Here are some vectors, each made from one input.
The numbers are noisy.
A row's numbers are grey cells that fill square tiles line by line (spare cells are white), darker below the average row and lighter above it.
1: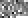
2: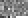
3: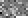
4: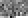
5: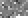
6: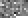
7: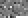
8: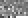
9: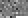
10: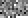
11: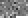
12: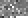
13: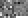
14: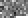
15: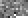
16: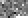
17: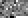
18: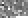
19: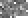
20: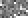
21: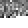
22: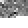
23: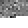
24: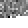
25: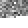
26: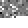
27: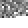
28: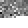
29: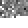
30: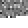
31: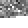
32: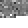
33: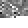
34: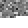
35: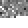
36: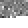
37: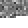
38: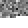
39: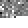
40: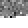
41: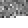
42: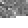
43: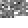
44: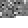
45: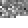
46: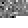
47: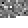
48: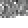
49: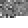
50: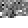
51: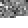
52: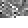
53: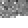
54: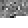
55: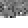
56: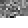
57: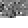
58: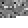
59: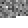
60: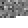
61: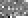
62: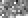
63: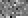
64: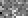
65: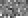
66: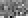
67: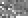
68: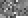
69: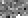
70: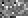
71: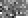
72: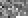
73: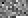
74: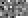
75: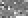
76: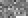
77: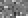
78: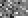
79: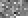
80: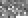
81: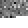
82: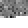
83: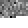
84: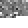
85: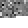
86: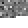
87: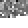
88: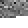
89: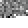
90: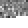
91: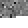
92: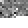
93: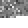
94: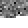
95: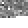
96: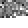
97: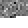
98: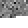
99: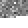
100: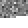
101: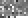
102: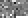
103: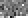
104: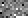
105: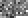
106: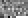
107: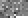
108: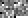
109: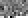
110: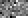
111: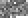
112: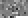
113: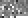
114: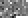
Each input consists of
a node of a 7-node tree and a true/false value, together with either a fixed value, or a point on a 3-point line and a point on a 5-point line.
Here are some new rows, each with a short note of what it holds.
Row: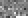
a point on a 3-point line, a point on a 5-point line, a node of a 7-node tree and a true/false value
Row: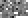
a point on a 3-point line, a point on a 5-point line, a node of a 7-node tree and a true/false value
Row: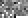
a node of a 7-node tree and a true/false value
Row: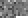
a node of a 7-node tree and a true/false value
